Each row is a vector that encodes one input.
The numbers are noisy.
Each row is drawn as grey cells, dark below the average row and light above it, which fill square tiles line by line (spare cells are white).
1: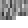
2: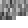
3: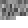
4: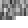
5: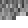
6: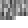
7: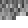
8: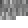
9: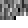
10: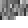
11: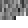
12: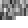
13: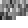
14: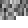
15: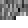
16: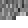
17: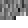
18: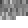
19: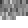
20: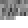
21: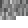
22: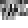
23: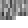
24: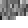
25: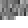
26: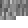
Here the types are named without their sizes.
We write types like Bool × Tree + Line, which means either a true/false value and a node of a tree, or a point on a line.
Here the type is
Line.
